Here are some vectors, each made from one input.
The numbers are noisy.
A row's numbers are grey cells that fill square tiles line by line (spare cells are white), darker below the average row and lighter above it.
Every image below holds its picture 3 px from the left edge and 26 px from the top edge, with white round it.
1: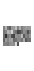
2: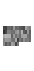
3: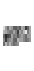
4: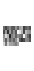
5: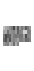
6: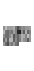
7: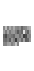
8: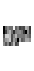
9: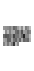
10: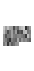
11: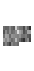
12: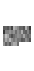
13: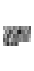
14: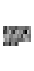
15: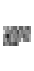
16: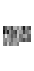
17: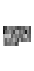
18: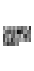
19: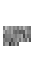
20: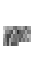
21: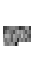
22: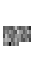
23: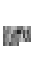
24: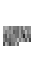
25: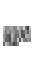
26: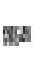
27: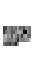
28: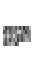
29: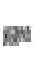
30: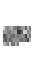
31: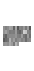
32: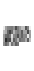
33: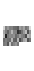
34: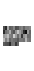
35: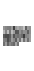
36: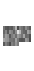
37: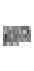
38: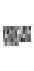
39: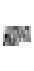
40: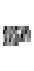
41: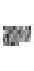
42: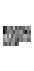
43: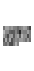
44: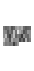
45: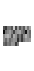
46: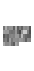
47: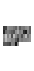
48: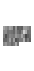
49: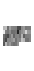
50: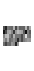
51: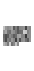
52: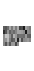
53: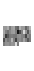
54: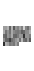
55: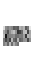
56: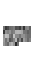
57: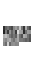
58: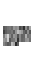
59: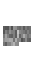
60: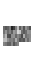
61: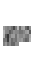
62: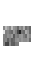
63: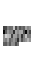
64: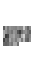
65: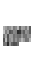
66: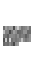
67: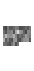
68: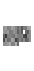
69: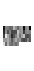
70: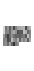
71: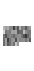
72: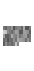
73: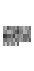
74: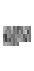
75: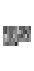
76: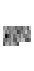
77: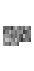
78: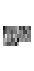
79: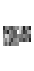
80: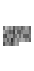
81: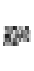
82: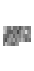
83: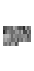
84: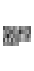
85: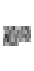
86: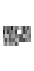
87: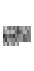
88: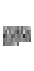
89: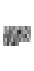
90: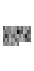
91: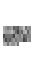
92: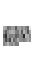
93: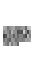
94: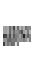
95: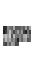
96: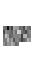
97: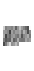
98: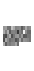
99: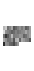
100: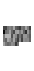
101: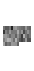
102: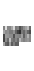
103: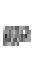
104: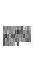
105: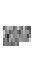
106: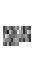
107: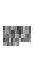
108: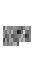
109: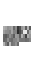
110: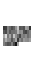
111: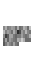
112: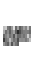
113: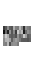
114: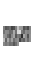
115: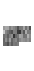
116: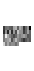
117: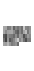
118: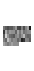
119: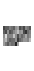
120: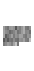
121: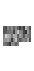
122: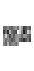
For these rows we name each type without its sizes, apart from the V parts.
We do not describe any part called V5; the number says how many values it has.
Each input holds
a value of V5, together with either a point on a line, or a node of a tree.
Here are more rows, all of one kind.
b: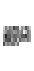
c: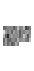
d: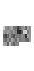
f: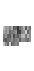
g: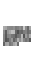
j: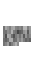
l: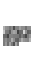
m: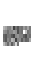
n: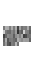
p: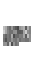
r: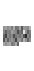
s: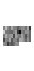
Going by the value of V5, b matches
n and s.
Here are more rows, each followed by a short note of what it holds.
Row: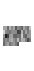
a node of a tree and a value of V5
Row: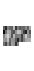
a point on a line and a value of V5
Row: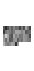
a point on a line and a value of V5
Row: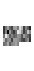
a point on a line and a value of V5
